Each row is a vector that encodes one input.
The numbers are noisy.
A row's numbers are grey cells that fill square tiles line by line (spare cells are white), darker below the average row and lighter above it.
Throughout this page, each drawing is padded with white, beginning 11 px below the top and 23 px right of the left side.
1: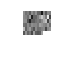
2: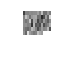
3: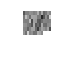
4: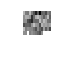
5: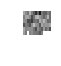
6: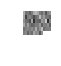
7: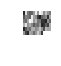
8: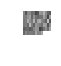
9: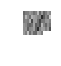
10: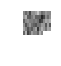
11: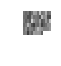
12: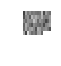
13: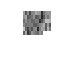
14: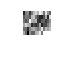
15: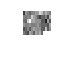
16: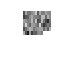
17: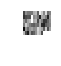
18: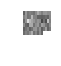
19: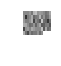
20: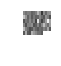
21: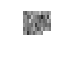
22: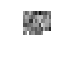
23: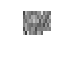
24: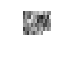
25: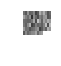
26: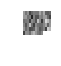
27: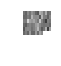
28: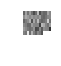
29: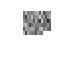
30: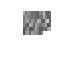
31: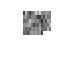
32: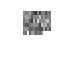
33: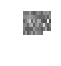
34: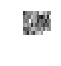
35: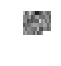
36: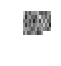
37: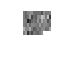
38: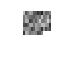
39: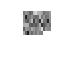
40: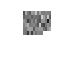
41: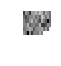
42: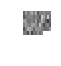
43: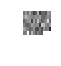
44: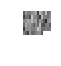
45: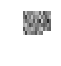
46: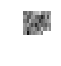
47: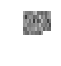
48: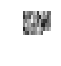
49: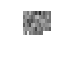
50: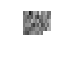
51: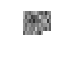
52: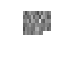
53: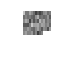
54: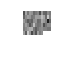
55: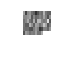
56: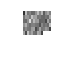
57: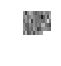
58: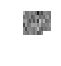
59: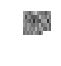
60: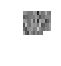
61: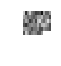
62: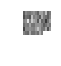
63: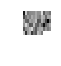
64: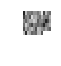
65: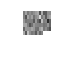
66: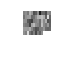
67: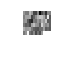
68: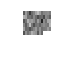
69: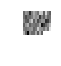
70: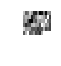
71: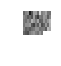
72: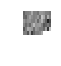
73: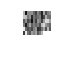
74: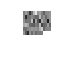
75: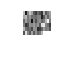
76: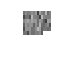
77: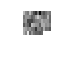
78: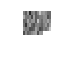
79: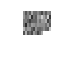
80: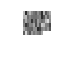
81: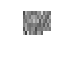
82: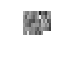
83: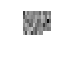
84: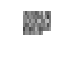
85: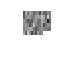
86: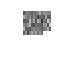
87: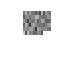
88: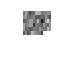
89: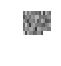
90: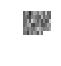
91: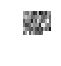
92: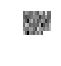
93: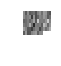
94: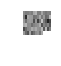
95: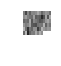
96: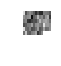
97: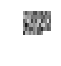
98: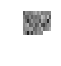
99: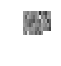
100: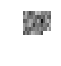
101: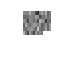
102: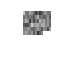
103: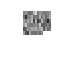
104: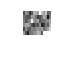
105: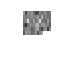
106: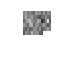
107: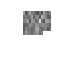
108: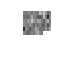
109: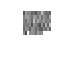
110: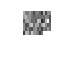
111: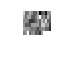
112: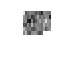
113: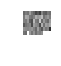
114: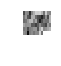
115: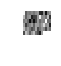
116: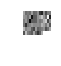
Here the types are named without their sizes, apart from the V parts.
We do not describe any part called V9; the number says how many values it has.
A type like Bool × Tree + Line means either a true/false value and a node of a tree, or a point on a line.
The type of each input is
(Bool × V9 + Unit) × Line.
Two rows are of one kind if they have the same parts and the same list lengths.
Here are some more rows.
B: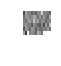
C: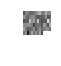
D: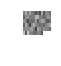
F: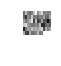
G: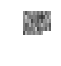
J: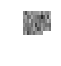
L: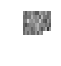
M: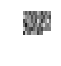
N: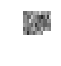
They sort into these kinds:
B, D
C, F, G, J, L, M, N

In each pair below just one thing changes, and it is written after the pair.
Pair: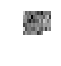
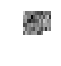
the value of V9
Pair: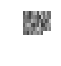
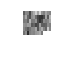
the place on the line
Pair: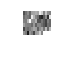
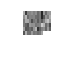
the value of V9
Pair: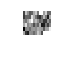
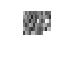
the true/false value
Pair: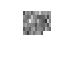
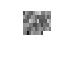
the true/false value
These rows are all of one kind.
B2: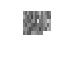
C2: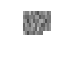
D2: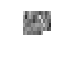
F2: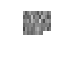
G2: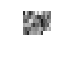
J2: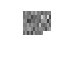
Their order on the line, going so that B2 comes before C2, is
G2, B2, F2, C2, J2, D2.
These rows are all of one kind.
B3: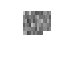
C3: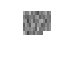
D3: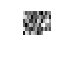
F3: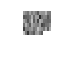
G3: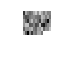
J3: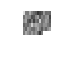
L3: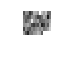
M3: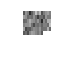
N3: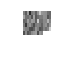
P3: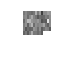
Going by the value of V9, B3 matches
C3 and G3.
